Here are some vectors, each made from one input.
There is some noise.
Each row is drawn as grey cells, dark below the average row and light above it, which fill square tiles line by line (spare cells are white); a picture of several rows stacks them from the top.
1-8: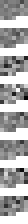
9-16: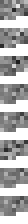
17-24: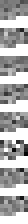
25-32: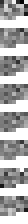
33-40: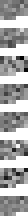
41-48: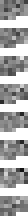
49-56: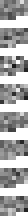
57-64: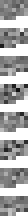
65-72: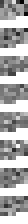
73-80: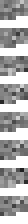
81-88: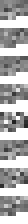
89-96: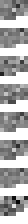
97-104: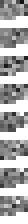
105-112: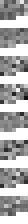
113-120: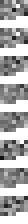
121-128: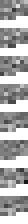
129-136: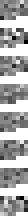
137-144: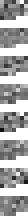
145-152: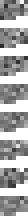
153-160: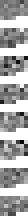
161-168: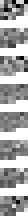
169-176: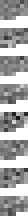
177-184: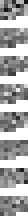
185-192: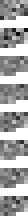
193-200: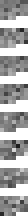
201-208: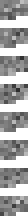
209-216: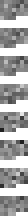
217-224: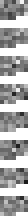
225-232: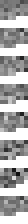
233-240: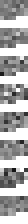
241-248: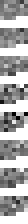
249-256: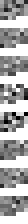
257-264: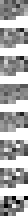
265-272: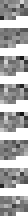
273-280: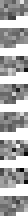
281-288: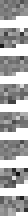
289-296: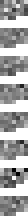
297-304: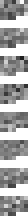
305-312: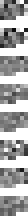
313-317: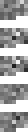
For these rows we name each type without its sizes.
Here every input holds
a point on a line and a true/false value.
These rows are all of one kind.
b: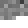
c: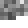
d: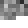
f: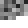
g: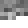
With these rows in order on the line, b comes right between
c and f.
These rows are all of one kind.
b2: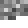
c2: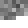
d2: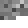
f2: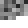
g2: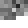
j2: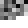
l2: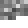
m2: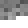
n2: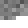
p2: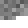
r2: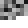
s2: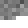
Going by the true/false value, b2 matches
d2 and l2.
